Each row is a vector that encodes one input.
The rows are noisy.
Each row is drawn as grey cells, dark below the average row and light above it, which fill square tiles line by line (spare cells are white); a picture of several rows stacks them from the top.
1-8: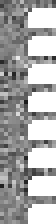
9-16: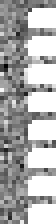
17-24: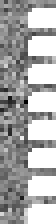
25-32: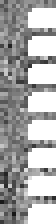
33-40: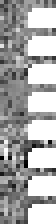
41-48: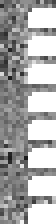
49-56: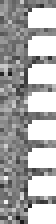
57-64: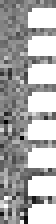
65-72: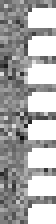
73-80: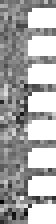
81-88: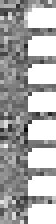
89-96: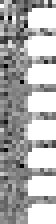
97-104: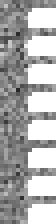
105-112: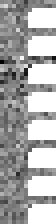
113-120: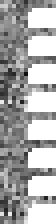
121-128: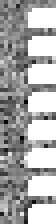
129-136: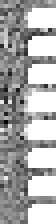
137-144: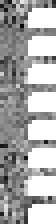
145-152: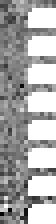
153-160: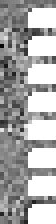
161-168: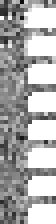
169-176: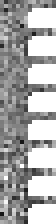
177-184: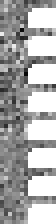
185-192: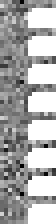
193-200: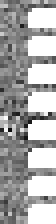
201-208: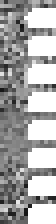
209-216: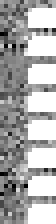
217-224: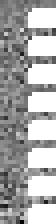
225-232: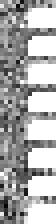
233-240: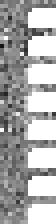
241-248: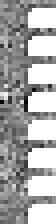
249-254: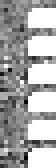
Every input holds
either a point on an 11-point circle, or one of 8 labels.
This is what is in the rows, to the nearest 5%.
About 60% of them hold a point on an 11-point circle. The rest hold one of 8 labels.
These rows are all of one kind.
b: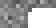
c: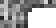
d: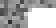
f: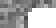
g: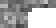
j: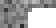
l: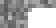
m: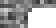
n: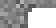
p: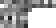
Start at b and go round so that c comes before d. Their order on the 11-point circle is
b, m, g, c, d, p, j, l, n, f.
